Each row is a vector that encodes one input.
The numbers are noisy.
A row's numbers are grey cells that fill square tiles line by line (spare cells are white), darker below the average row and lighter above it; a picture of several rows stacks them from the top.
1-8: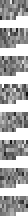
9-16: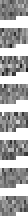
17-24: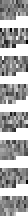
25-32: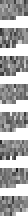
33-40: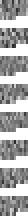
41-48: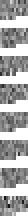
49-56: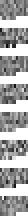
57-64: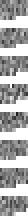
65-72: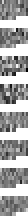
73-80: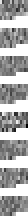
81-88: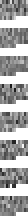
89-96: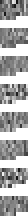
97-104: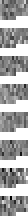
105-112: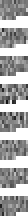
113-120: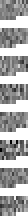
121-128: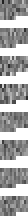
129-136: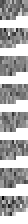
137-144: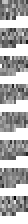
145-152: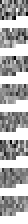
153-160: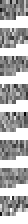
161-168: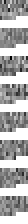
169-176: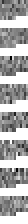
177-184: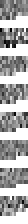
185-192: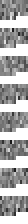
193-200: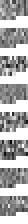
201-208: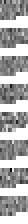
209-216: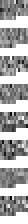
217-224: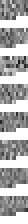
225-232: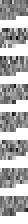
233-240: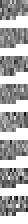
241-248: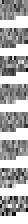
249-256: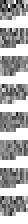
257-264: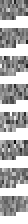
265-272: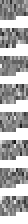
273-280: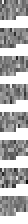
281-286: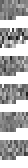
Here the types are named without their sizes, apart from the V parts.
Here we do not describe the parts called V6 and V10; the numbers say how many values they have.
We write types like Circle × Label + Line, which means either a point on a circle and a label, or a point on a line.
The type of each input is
(Bool × Bool × Bool + Tree) × V6 + Line + V10.
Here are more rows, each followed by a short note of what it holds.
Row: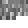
a point on a line
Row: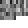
a value of V10
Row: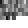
a point on a line
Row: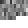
three true/false values and a value of V6
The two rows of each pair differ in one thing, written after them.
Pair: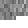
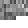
the node of the tree
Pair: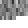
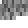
the value of V6
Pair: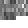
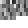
the node of the tree
